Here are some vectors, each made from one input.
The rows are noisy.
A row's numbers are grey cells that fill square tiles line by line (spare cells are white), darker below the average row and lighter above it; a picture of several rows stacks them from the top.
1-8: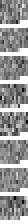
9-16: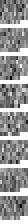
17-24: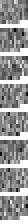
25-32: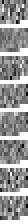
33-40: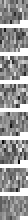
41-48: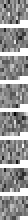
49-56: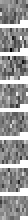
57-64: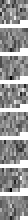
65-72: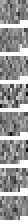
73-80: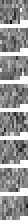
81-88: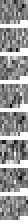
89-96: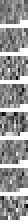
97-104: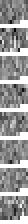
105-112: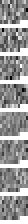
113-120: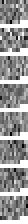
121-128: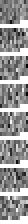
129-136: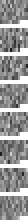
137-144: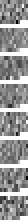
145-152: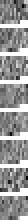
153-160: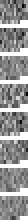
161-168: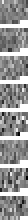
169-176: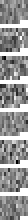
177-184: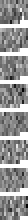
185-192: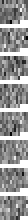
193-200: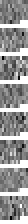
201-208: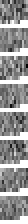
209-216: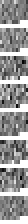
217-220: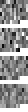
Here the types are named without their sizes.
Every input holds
a node of a tree, together with either a label, or five true/false values.
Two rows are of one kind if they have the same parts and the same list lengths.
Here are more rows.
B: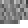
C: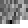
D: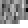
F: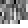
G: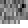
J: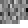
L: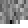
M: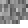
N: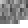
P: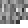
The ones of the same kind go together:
B, C, D, G, J, L, M, N, P
F

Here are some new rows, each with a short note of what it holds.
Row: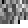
a label and a node of a tree
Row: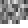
a label and a node of a tree
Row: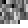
a label and a node of a tree
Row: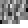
a node of a tree and five true/false values
